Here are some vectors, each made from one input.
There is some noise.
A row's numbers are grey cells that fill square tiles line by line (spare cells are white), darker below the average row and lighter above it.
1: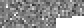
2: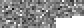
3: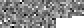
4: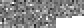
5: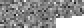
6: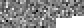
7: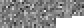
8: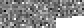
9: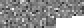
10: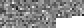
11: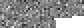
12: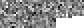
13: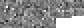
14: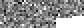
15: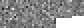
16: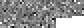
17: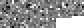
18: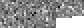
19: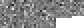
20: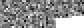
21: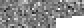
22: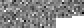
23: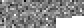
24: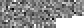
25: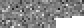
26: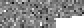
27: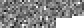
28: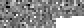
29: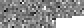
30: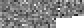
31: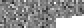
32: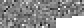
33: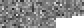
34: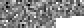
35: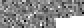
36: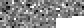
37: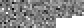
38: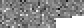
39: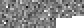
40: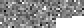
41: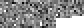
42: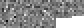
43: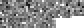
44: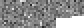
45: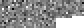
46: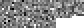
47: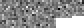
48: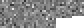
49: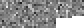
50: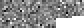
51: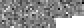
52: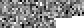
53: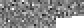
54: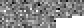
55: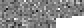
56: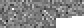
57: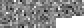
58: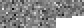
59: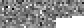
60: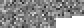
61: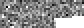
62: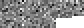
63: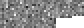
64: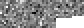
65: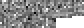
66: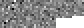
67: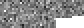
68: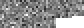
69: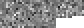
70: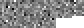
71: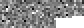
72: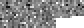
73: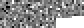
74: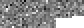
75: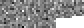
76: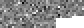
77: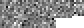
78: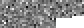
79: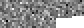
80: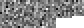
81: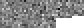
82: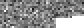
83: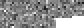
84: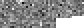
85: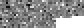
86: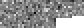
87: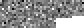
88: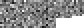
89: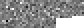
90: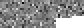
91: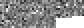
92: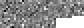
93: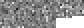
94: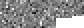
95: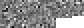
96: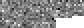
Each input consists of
a true/false value, together with a list of up to two points on a 6-point line.
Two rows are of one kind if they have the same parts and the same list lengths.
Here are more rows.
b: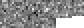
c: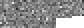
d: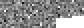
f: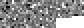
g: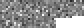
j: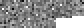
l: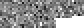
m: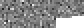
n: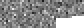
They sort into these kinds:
b, c, d, g, l, m, n
f
j

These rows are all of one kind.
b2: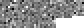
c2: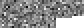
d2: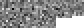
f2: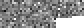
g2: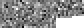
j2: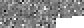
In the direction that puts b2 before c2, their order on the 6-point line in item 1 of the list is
b2, j2, d2, f2, c2, g2.
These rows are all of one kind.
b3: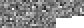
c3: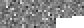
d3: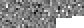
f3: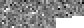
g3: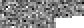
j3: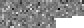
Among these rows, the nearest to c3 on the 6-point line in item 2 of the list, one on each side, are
d3 and j3.
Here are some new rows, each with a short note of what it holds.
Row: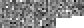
a true/false value, together with a list of two items
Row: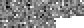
a true/false value, together with the empty list
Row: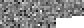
a true/false value, together with a list of one item
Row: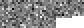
a true/false value, together with a list of one item
